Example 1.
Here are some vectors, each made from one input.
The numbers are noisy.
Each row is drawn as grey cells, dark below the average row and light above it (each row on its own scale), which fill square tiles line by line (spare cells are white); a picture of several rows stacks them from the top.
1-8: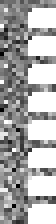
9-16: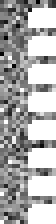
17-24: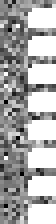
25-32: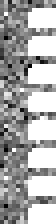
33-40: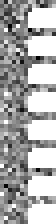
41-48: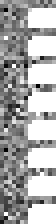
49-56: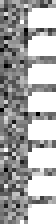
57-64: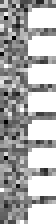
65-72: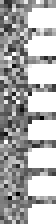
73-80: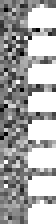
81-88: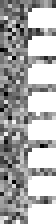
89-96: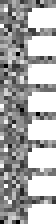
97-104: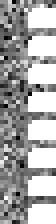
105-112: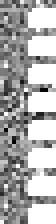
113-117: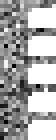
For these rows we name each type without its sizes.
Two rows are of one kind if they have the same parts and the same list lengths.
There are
2 kinds of row.
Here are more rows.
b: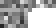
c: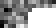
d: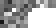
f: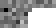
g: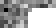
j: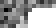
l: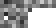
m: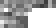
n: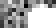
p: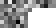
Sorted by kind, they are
b, c, d, f, g, j, n, p
l, m

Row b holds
a point on a line and a true/false value.
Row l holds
a label and a true/false value.
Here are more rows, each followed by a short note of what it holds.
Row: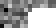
a point on a line and a true/false value
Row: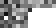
a point on a line and a true/false value
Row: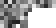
a point on a line and a true/false value
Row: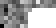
a point on a line and a true/false value
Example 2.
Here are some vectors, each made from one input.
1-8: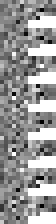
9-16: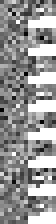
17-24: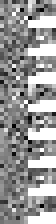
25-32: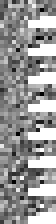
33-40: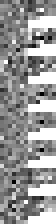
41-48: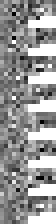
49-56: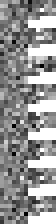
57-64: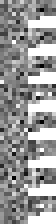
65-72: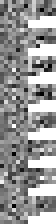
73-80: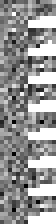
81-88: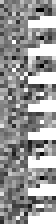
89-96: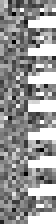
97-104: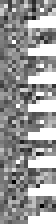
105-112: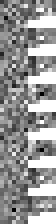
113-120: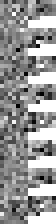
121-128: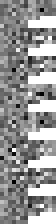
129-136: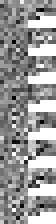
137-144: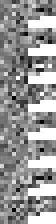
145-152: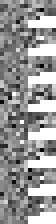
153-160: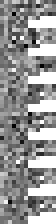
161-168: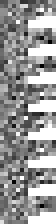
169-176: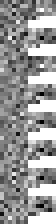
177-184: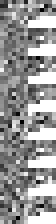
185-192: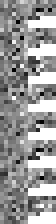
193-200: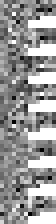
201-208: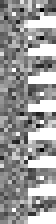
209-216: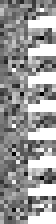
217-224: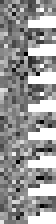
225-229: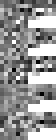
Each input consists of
a true/false value, together with either one of 10 labels, or a point on a 10-point line.
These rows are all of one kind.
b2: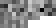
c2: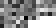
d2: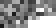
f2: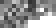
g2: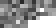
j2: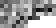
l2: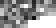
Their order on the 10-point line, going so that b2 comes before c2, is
b2, c2, l2, g2, d2, f2, j2.
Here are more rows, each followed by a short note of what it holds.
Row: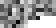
one of 10 labels and a true/false value
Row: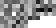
one of 10 labels and a true/false value
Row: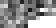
one of 10 labels and a true/false value
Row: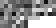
one of 10 labels and a true/false value
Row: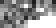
a point on a 10-point line and a true/false value
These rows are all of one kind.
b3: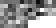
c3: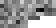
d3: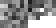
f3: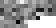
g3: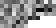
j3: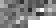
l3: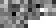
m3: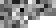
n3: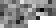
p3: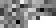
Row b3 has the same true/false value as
d3, j3 and l3.
